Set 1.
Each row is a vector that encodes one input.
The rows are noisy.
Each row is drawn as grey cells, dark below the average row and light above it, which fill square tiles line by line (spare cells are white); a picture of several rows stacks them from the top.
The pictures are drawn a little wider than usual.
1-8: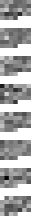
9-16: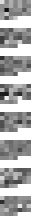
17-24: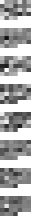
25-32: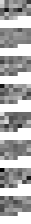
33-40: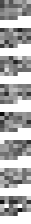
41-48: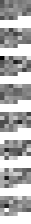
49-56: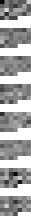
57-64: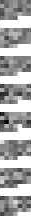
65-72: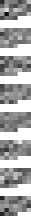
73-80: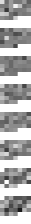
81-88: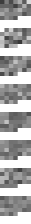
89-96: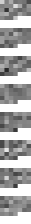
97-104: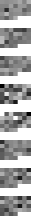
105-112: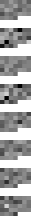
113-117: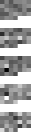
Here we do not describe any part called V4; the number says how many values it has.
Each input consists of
either a point on a 5-point line, a point on a 7-point line and a value of V4, or a node of a 12-node tree.
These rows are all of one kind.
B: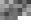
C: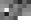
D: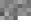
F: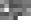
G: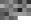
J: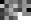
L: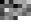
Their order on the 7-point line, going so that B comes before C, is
D, B, J, G, C, L, F.
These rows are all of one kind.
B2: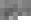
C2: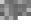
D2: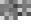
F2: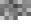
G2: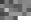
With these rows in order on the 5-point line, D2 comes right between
B2 and F2.
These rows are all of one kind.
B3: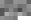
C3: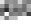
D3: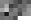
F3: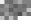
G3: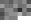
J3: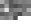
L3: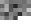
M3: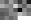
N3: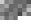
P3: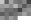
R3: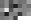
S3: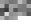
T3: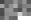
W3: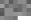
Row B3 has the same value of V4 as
D3, L3, M3 and N3.
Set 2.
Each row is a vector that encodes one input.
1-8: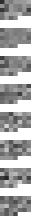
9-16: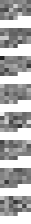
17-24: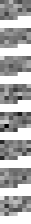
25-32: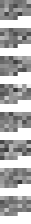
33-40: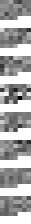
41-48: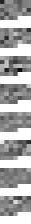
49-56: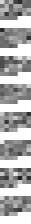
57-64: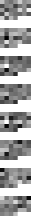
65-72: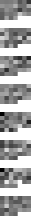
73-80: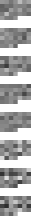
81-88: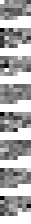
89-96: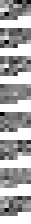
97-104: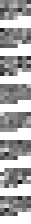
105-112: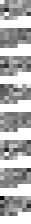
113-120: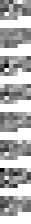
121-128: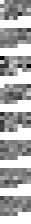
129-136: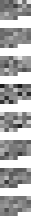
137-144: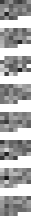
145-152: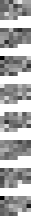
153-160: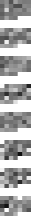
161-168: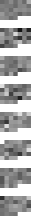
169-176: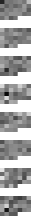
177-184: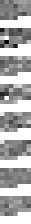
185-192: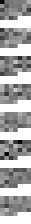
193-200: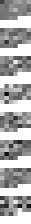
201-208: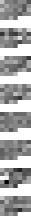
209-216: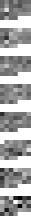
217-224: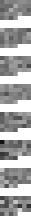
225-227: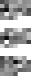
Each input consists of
either a node of a 12-node tree, or a list of up to two points on a 7-point line.
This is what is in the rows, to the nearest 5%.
About 50% of them hold a node of a 12-node tree. The rest are lists of up to two points on a 7-point line: a few of all rows are empty, 20% hold one and 30% two.
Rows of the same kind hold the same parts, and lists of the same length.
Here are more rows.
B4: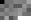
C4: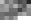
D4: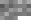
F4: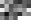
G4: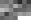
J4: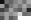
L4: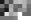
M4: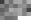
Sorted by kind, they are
B4, D4, J4, M4
C4
F4, L4
G4

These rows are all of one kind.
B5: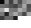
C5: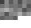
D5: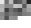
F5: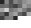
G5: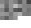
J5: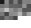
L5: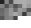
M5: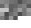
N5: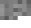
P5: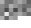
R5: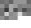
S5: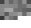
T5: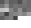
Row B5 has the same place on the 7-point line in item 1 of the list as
G5, L5 and N5.
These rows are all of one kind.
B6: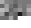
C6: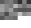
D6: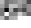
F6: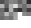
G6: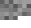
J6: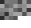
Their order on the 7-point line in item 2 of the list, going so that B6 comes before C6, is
B6, J6, C6, D6, F6, G6.
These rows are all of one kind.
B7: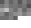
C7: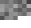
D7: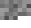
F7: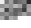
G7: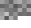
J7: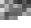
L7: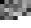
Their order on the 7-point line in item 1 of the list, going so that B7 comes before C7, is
F7, J7, B7, C7, G7, L7, D7.
